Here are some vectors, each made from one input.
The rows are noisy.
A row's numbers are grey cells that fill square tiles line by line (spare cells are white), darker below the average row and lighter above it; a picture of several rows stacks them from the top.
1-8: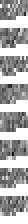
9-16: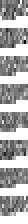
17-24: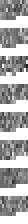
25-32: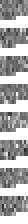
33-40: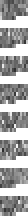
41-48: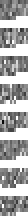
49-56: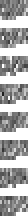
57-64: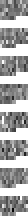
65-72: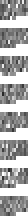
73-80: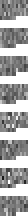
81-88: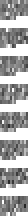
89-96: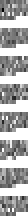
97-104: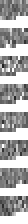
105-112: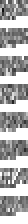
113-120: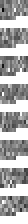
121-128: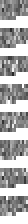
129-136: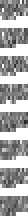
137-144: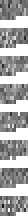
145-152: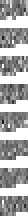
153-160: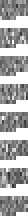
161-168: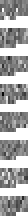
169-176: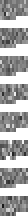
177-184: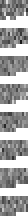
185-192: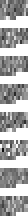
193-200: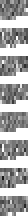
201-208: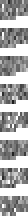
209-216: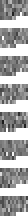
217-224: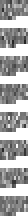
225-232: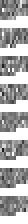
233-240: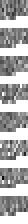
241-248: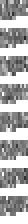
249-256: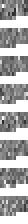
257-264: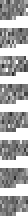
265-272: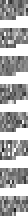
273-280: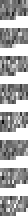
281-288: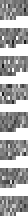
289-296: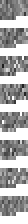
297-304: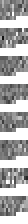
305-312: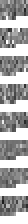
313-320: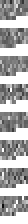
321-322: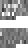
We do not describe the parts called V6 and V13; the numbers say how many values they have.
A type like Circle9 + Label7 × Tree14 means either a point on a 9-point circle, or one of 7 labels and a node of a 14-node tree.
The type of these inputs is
Bool × V6 × V13 + Label10.
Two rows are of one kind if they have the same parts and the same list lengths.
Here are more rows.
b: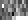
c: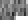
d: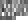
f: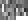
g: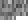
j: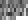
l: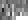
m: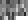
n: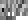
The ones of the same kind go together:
b, c, f, j, m
d, g, l, n

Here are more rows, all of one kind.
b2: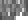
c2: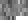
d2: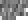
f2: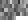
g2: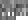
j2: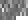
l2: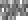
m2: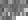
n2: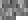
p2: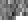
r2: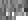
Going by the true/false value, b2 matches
f2, j2 and p2.
